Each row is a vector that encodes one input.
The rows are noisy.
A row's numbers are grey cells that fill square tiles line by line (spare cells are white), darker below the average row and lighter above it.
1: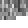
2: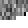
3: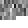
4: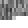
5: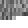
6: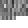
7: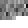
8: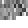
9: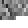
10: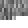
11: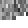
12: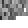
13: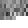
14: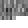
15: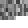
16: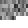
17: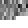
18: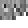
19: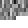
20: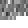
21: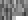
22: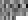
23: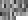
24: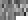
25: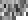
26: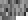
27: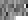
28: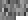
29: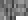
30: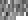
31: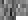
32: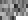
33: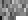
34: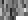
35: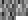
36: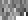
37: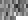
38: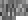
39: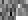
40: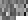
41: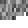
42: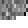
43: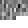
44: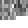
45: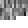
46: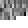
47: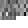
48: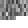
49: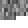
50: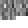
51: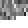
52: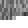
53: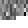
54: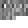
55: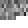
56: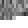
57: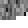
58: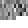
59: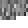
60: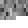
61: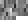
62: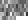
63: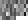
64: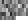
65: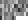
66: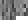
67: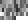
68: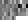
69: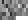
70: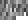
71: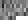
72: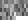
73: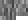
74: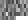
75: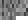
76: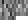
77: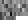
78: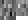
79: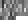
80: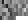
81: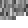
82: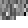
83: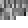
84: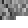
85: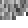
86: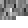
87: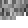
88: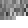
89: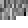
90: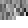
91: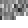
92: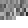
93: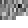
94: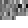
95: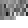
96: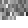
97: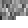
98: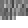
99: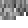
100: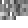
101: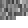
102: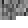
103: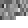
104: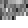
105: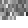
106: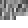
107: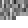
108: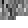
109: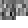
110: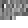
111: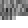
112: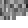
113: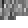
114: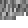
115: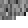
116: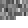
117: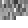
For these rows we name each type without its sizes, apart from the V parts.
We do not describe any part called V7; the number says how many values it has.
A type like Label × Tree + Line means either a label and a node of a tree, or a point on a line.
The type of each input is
(Line + V7) × Tree.
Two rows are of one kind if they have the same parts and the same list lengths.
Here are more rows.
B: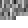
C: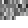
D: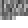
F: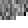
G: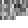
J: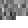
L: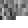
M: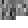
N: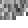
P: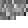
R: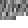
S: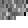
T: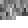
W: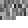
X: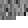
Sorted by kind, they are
B, C, G, N, R, T, W
D, F, J, L, M, P, S, X

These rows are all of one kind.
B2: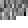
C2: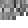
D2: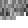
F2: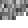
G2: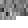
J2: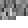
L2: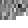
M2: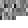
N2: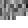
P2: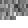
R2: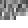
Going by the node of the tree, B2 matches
N2 and R2.
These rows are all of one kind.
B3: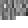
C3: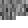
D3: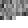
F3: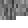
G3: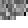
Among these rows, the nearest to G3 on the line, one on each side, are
B3 and D3.
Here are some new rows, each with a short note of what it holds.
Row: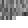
a point on a line and a node of a tree
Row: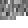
a node of a tree and a value of V7
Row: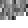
a node of a tree and a value of V7
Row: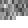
a node of a tree and a value of V7
